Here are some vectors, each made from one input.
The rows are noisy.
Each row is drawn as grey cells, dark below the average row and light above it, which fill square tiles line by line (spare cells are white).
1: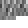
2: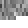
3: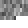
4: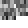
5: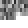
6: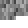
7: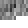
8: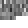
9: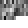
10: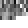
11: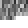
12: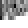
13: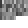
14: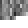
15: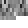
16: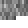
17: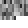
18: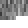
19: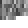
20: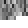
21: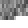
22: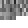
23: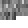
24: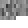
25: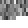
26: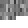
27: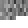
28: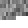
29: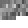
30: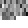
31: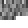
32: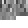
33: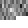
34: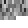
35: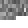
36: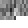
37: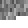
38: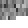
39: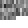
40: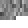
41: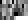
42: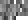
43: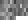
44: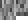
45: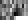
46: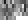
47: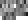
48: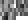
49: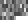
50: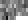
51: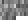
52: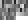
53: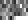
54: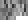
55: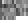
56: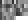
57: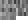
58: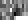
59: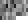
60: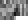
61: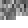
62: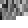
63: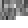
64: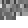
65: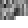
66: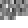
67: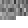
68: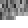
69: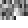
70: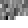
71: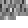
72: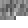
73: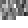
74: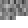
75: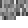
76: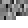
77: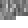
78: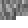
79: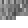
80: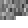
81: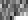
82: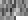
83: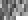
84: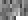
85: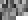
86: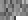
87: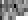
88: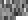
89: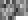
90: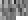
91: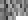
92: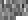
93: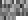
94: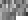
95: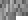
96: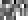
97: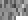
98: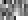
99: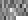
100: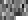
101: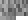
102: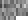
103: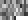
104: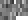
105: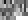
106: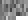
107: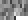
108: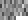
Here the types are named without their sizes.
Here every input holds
a true/false value, together with either a point on a line, or a node of a tree.
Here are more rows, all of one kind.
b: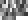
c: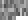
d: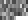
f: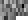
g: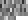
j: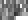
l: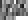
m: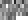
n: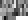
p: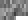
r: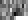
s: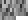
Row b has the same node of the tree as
g, l, r and s.
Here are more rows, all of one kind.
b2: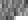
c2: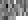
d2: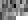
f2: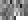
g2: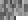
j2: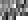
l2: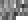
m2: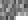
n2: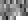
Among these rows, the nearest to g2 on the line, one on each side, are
j2 and l2.
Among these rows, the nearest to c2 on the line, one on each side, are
b2 and m2.
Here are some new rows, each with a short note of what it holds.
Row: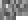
a point on a line and a true/false value
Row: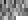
a node of a tree and a true/false value
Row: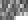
a point on a line and a true/false value
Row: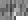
a node of a tree and a true/false value
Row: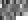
a point on a line and a true/false value
